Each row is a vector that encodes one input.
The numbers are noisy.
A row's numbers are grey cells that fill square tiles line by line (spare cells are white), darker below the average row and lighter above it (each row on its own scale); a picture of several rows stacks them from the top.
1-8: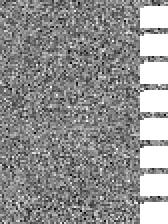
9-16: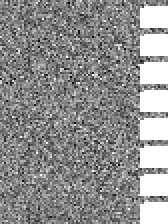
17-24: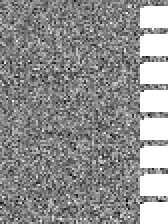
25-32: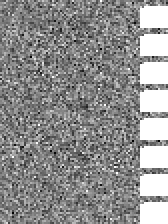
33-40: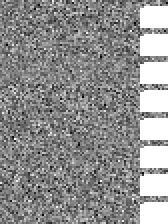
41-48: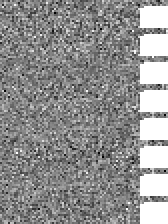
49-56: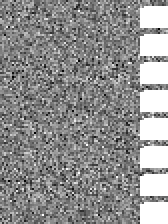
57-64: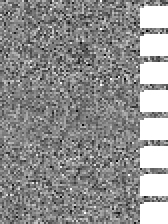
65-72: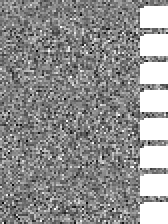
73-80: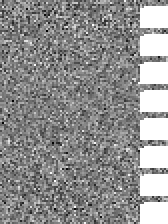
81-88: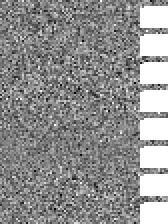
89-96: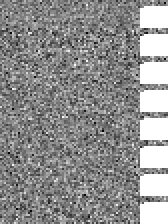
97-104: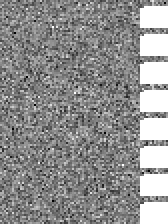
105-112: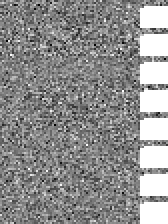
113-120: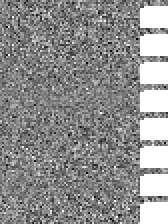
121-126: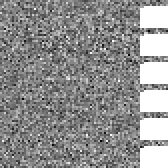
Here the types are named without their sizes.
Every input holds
a true/false value, together with either a fixed value, or a node of a tree.
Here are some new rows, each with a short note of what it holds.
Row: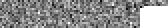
a node of a tree and a true/false value
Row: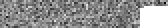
a true/false value
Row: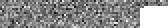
a node of a tree and a true/false value
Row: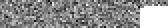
a true/false value
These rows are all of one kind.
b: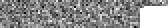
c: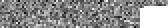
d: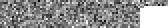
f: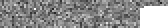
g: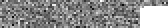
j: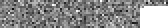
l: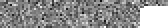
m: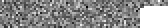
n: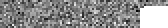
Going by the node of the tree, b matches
f, g and j.
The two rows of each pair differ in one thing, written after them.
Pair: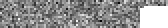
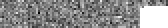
the node of the tree
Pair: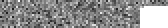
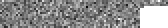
the true/false value
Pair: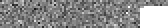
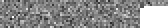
the node of the tree
